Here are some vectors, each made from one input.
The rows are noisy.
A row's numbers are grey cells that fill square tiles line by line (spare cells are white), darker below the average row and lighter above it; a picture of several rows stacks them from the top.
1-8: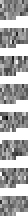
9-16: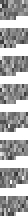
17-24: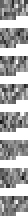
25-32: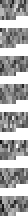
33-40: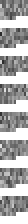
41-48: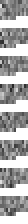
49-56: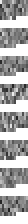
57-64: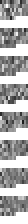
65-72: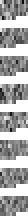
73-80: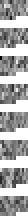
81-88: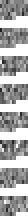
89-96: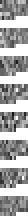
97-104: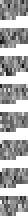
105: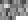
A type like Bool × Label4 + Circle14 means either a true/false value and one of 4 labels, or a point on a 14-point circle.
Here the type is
Bool × Tree8 + Line7.
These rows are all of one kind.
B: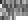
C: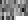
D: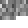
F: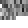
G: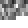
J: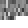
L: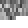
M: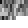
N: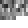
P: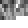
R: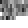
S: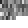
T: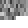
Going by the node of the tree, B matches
D and F.
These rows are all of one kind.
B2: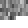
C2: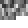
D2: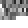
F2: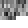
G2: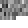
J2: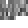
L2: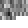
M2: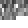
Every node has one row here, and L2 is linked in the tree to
F2 and G2.
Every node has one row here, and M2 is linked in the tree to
C2 and G2.
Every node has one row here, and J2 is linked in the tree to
B2.
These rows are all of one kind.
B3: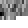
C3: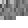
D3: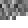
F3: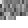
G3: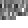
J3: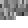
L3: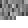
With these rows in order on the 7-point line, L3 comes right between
G3 and J3.
